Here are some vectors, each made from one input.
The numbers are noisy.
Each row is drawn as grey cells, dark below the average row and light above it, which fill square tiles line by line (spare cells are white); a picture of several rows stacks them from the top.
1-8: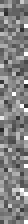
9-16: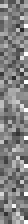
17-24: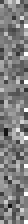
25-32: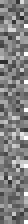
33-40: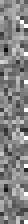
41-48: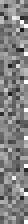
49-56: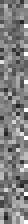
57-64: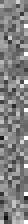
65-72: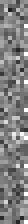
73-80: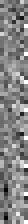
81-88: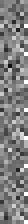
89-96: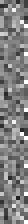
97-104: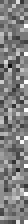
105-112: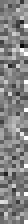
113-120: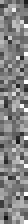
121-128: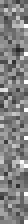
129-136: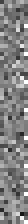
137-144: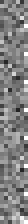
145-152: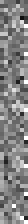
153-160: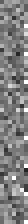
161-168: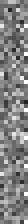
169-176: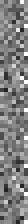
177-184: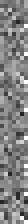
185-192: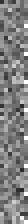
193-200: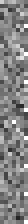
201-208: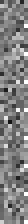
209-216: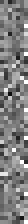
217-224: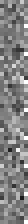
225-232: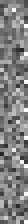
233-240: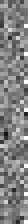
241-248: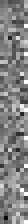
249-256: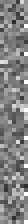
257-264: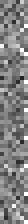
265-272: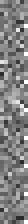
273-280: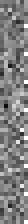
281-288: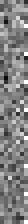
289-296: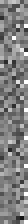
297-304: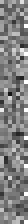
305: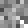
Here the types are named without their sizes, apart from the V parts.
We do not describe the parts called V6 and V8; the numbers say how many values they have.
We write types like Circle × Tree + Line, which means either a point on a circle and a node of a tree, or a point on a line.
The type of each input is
(Bool × Bool × Bool × Bool + V6) × Circle × Circle × (Circle + V8).
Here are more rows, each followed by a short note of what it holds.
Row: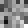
a point on each of two circles, a value of V6 and a value of V8
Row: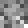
a point on each of three circles and a value of V6
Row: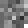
a point on each of three circles and four true/false values
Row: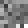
a point on each of three circles and four true/false values
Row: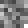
a point on each of two circles, four true/false values and a value of V8
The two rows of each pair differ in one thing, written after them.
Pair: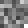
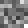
the place on one of the two circles
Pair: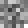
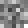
the place on one of the two circles
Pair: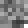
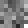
one of the four true/false values
